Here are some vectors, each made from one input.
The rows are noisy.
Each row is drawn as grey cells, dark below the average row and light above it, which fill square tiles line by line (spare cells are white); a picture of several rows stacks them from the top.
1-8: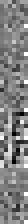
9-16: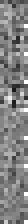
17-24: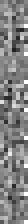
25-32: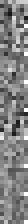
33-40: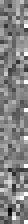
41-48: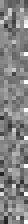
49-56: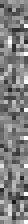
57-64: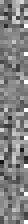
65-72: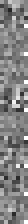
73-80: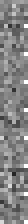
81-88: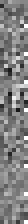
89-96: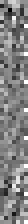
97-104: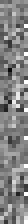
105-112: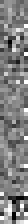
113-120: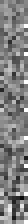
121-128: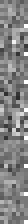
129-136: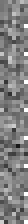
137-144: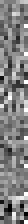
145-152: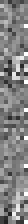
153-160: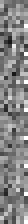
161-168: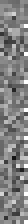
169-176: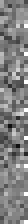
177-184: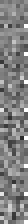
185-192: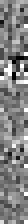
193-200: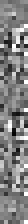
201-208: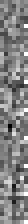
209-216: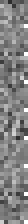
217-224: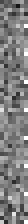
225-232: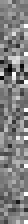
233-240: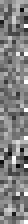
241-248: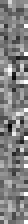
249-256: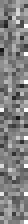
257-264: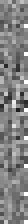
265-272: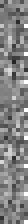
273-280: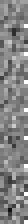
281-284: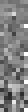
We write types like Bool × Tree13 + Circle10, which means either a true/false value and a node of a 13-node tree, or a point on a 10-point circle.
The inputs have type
(Bool × Bool × Bool × Bool + Unit) × Line4 + Label10 × Line7 + Line11.
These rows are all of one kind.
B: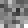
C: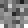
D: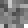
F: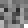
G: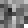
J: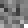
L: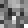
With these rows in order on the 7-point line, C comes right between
D and L.
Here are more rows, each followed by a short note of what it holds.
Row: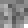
a point on a 4-point line
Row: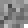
a point on a 4-point line
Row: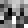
one of 10 labels and a point on a 7-point line
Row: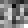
a point on a 4-point line and four true/false values
